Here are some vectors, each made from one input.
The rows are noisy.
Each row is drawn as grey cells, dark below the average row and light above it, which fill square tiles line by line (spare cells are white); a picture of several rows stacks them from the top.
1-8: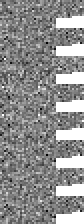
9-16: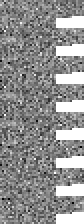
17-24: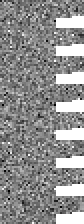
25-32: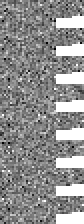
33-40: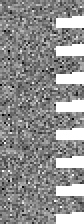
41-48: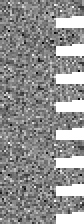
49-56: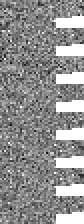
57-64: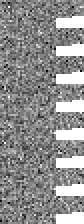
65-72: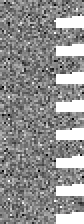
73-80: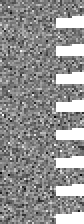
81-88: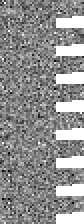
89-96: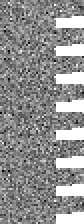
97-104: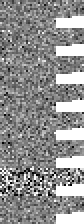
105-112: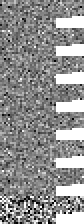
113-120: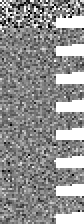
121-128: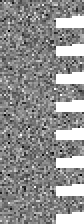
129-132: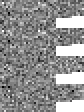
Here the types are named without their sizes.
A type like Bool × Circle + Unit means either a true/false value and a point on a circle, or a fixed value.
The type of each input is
Bool × Bool × Bool × Bool + Unit.
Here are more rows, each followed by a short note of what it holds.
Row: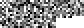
a fixed value
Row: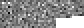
four true/false values
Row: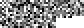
a fixed value
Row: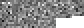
four true/false values
